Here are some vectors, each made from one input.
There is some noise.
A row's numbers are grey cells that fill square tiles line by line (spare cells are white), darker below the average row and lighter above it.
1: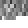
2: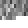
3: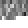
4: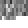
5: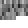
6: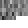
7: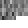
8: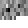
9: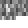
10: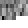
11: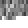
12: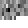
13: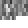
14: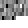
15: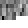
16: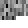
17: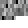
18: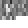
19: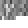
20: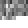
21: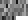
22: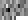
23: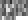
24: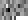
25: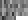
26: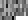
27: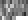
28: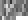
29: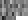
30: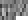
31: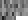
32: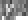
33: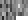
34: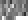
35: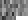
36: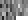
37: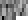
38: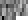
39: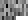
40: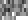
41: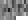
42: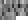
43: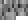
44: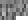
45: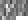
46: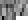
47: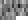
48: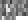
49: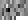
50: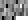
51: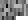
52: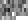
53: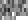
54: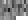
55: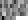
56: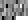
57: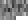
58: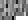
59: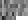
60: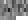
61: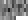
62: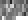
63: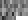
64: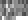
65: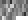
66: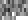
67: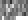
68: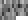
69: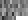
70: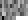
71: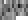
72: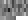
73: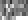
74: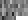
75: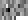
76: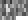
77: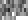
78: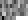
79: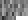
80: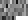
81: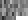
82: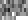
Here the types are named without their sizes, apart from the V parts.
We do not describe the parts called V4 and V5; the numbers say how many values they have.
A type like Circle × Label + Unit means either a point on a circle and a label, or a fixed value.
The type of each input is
Bool × V5 + Line × Line + V4.
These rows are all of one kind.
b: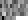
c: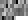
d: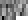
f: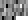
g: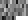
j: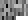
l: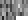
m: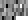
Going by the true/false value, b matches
d and l.
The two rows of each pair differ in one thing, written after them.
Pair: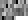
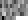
the true/false value
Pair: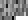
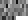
the value of V5
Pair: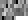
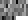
the value of V5
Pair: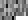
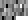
the value of V5
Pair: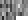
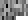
the true/false value
